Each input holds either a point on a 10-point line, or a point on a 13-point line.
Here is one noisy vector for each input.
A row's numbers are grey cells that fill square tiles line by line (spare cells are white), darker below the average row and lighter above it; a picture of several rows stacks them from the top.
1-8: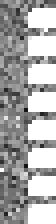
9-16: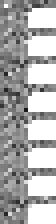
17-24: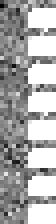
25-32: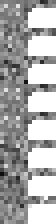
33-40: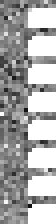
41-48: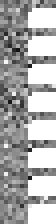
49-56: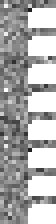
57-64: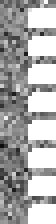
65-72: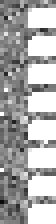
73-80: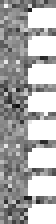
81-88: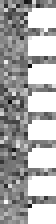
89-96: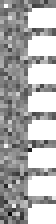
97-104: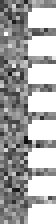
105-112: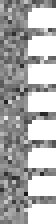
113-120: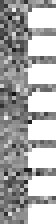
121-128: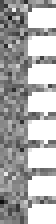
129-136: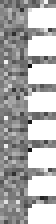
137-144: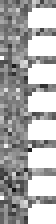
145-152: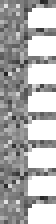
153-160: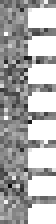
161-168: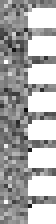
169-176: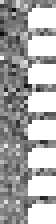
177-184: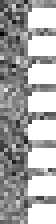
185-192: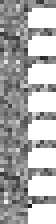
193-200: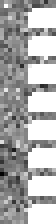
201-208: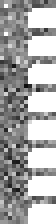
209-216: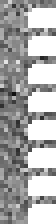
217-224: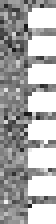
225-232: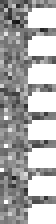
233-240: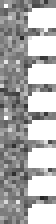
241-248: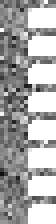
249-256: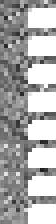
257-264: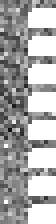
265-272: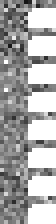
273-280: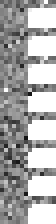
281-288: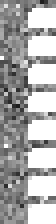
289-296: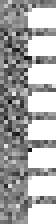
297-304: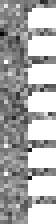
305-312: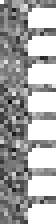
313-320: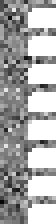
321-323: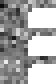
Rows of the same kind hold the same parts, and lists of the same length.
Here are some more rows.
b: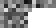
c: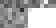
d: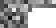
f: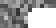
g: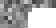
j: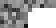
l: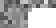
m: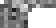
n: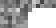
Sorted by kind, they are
b, d, f, j, m
c, g, l, n

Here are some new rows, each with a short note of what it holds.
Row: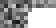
a point on a 10-point line
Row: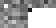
a point on a 13-point line
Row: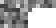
a point on a 10-point line
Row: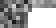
a point on a 10-point line
